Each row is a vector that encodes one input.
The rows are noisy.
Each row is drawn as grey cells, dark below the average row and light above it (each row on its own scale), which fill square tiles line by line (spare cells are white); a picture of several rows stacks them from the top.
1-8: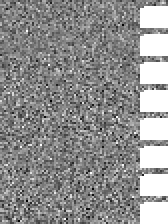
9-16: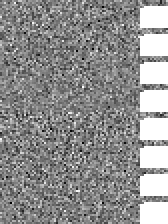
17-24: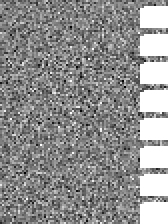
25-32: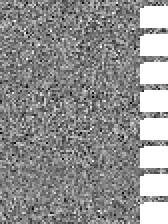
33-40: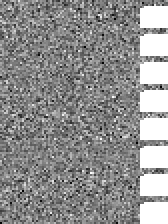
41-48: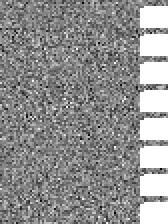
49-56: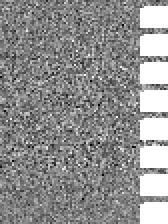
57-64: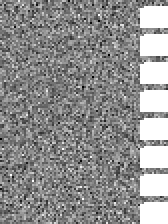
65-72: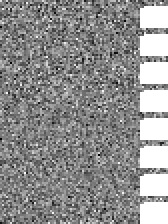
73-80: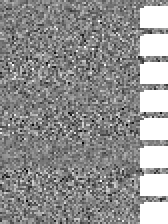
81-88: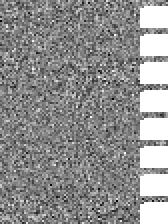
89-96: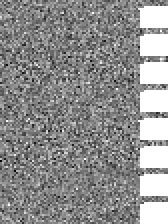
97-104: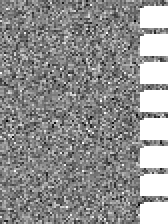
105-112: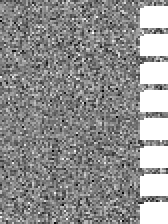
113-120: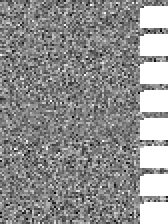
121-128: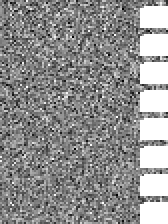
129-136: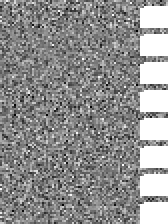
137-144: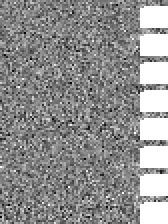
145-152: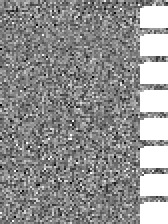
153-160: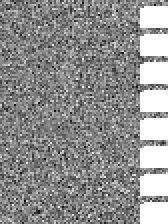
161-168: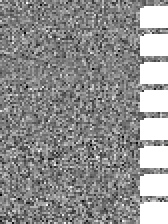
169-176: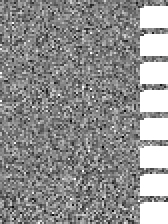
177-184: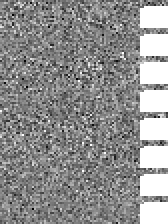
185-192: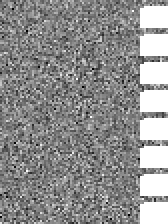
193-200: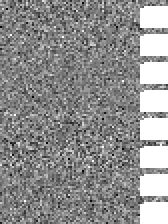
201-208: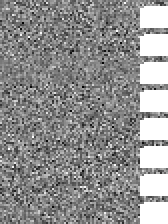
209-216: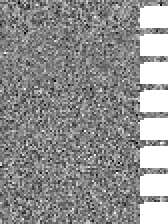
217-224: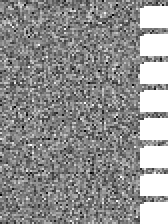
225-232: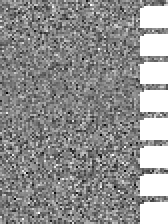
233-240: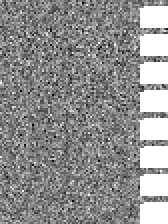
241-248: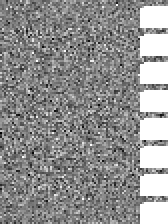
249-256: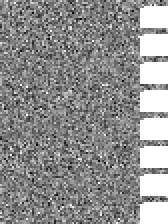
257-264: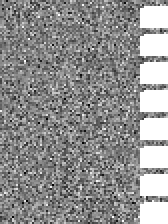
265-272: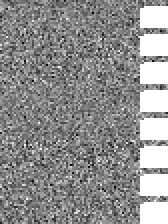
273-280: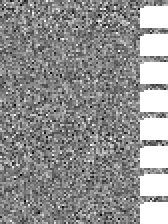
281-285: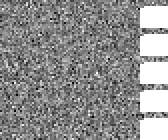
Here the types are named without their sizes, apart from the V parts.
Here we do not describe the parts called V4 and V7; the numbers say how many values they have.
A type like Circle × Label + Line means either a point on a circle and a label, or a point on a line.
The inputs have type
(Circle × V4 + Tree) × V7.
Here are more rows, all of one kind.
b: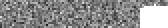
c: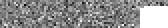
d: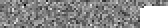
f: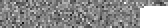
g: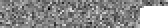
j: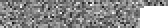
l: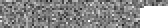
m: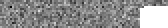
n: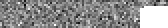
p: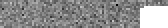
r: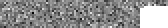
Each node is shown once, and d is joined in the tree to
j and n.
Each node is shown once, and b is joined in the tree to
f, j and p.
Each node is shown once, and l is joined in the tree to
c, g and j.
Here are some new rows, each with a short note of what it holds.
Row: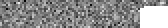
a point on a circle, a value of V4 and a value of V7
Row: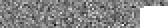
a node of a tree and a value of V7
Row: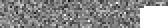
a node of a tree and a value of V7
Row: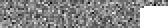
a node of a tree and a value of V7
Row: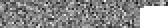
a point on a circle, a value of V4 and a value of V7
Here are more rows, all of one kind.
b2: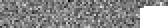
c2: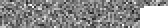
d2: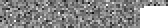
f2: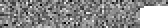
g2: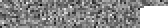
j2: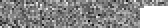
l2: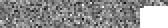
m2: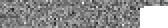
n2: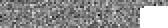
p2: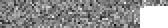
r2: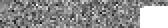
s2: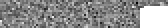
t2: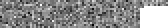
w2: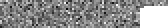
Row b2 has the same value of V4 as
c2, g2, r2 and s2.
